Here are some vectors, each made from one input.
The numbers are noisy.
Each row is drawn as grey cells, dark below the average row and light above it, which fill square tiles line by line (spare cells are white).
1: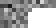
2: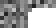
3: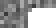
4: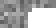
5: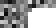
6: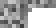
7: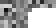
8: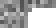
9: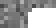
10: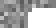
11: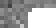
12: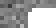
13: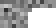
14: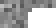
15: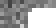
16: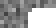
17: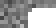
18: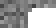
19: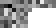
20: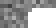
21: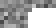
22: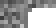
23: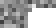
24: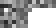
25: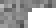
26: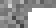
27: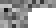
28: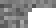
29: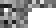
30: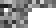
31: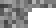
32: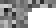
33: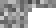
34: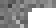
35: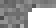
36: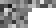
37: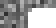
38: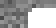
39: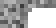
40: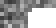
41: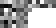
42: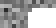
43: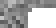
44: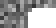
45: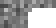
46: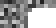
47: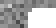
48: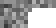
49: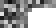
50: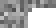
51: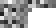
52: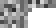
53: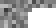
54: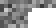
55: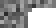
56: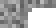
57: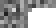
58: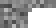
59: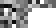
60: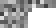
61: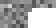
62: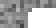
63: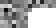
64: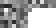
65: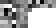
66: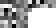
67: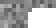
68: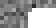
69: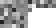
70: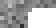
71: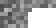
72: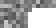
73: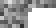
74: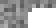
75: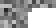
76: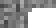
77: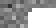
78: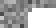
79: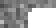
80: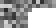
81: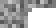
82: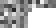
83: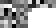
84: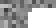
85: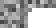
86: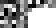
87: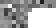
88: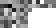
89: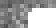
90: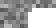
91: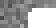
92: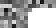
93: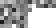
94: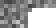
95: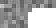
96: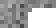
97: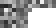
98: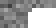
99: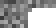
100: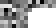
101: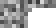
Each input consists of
a true/false value, together with either a point on a 9-point circle, or a fixed value.
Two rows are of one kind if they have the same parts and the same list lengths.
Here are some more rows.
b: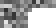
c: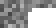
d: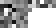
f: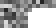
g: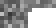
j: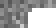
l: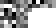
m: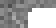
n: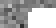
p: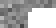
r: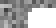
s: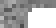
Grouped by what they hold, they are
b, c, d, f, g, l
j, m, n, p, r, s

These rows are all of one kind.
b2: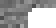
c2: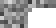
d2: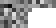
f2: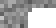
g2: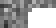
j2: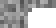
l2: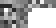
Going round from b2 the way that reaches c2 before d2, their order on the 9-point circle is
b2, l2, g2, c2, f2, d2, j2.
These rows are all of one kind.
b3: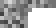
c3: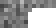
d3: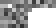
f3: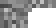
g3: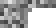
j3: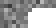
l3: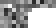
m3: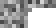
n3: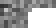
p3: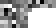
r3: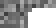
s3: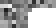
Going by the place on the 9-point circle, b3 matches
d3, g3 and r3.
